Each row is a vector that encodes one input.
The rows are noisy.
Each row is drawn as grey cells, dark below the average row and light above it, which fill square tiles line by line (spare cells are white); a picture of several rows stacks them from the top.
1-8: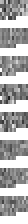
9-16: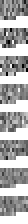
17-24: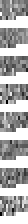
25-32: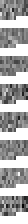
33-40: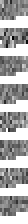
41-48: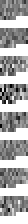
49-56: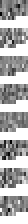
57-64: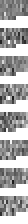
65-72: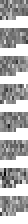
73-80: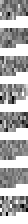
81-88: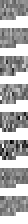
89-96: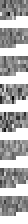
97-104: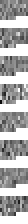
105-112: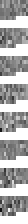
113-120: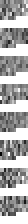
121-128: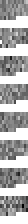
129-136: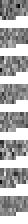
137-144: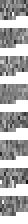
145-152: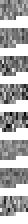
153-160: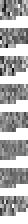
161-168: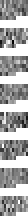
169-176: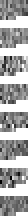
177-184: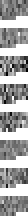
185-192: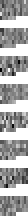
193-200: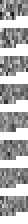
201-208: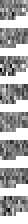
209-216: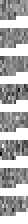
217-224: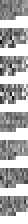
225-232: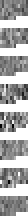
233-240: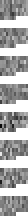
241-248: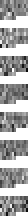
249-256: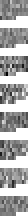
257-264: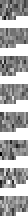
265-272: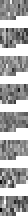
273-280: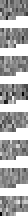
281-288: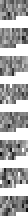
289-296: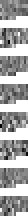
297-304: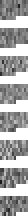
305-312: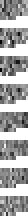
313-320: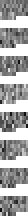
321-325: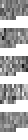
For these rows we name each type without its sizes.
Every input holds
a point on a circle and a point on a line.
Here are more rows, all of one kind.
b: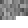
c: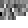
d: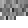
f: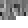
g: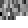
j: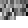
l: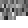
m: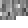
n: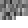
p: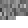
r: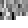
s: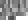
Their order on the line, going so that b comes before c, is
d, r, j, n, p, b, f, c, m, g, l, s.
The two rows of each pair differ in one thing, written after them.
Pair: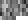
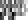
the place on the circle
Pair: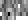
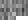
the place on the circle
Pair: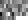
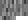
the place on the circle
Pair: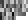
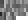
the place on the line
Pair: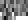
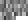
the place on the circle
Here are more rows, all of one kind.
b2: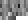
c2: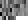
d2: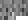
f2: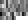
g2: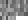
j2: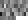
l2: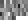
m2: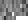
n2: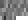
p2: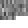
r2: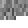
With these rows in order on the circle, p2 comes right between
d2 and n2.
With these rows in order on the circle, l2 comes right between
b2 and m2.
